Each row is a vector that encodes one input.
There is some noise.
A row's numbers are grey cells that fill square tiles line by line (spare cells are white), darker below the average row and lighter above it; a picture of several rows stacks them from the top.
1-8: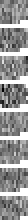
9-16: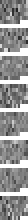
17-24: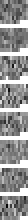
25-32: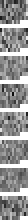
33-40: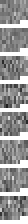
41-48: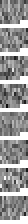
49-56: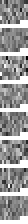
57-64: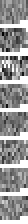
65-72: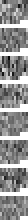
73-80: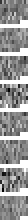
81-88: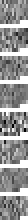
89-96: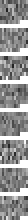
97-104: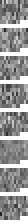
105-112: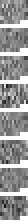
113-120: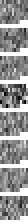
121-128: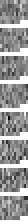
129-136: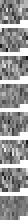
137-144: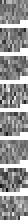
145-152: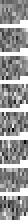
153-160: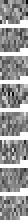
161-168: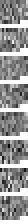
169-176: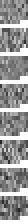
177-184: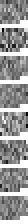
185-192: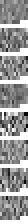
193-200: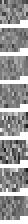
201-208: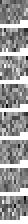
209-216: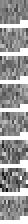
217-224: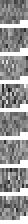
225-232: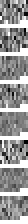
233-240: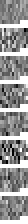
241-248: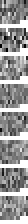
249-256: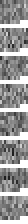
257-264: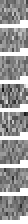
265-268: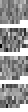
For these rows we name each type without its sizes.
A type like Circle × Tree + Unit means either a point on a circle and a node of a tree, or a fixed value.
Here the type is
Bool × Bool × Bool × Bool × Label.
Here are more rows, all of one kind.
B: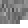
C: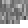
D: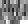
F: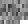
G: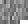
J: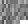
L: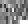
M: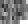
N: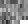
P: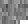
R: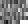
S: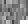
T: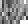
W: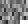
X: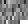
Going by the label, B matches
C, M, S and X.
